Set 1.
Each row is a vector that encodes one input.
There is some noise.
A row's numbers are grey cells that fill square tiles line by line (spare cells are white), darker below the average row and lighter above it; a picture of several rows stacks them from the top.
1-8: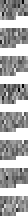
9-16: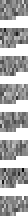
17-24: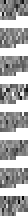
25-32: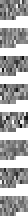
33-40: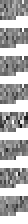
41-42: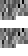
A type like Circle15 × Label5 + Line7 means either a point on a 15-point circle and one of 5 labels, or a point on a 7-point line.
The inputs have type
List2(Line5).
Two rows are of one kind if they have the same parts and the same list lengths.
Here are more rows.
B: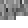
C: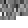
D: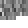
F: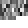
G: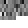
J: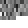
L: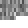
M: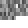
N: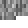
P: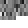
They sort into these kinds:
B, D, L, M, N
C, G, J, P
F

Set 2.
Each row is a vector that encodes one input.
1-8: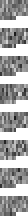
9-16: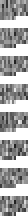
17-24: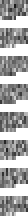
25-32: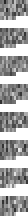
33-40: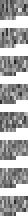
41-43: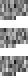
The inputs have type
Line4 + Line5.
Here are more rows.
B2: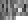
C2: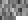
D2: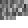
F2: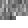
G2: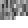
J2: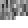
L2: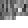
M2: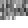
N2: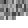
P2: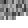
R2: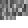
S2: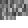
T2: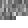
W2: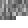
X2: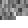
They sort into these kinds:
B2, D2, G2, J2, L2, M2, N2, P2, R2, S2
C2, F2, T2, W2, X2

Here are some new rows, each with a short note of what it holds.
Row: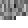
a point on a 4-point line
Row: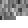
a point on a 4-point line
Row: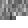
a point on a 4-point line
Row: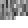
a point on a 5-point line
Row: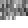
a point on a 5-point line
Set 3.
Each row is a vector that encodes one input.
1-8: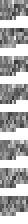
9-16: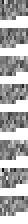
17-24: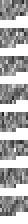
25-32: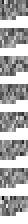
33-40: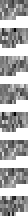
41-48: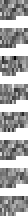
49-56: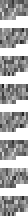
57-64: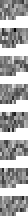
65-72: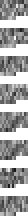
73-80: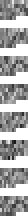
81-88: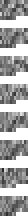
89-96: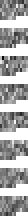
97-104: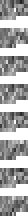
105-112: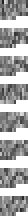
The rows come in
2 kinds.
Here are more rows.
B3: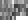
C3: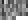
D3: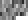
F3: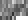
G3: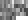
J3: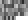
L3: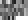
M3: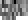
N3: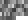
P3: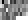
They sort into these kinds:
B3, F3, G3, N3
C3, D3, J3, L3, M3, P3

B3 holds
a point on an 11-point circle.
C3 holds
a node of a 12-node tree.
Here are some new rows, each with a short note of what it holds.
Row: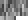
a node of a 12-node tree
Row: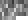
a node of a 12-node tree
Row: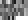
a node of a 12-node tree
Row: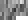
a point on an 11-point circle
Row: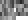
a node of a 12-node tree
